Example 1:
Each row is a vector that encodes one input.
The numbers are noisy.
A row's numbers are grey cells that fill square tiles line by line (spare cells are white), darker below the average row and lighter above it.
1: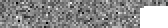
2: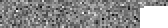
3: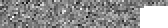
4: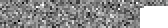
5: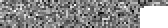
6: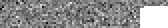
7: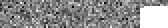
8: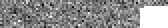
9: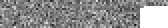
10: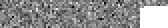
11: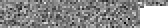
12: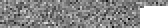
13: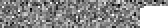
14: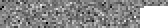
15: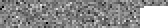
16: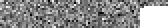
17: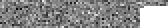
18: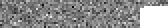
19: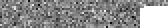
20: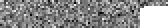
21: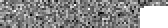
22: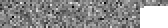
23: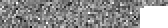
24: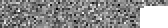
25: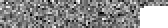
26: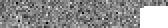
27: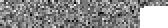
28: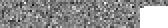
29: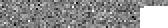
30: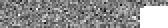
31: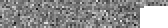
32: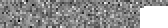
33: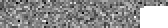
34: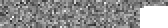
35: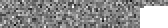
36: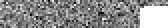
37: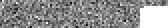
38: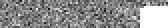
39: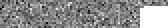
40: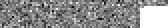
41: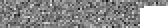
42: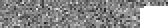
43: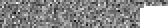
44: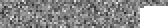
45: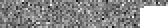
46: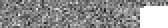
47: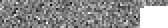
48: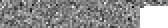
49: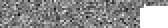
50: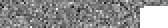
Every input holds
a list of up to two points on a 6-point circle.
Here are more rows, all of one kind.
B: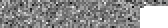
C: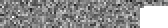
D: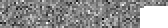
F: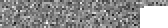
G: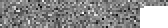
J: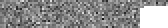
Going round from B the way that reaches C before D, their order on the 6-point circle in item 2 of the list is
B, J, C, G, F, D.
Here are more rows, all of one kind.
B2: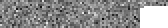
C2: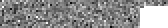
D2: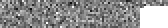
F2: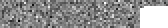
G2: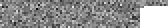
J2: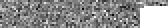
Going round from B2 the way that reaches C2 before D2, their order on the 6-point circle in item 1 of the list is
B2, C2, D2, F2, G2, J2.
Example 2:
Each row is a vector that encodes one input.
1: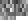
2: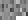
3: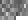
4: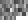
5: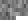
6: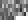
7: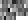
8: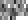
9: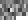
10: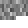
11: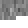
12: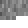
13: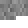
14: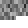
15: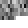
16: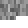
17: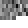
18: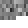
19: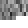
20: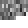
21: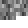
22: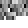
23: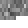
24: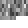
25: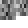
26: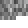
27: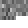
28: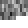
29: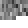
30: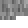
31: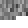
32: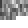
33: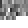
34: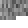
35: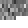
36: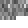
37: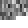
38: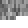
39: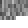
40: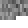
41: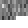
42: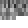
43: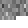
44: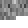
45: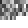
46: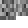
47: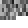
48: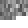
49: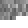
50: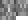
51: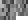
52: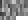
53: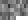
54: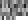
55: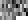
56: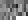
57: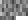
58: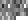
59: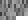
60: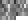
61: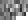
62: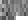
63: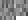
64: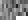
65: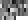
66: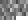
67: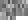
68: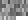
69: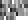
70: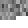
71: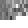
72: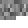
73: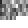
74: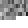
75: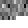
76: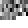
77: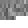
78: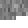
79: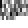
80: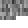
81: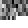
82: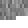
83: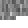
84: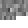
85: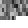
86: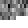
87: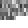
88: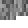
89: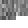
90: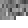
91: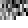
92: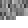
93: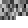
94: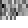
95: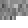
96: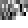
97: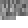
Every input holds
either a point on an 11-point circle and a true/false value, or a fixed value.
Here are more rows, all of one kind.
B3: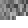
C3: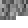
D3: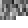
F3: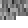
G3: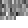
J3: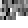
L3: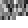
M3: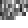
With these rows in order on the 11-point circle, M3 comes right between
B3 and C3.
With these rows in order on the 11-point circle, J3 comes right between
B3 and D3.
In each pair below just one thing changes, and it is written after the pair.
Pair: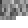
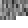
the place on the 11-point circle
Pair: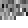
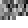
the place on the 11-point circle
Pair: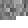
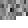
the place on the 11-point circle
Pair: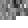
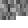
the place on the 11-point circle
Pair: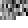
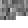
the place on the 11-point circle
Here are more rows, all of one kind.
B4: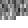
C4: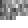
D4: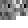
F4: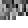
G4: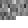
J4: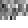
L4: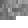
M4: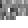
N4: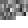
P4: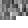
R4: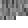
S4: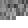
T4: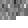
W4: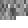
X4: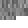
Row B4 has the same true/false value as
J4, N4, S4 and T4.
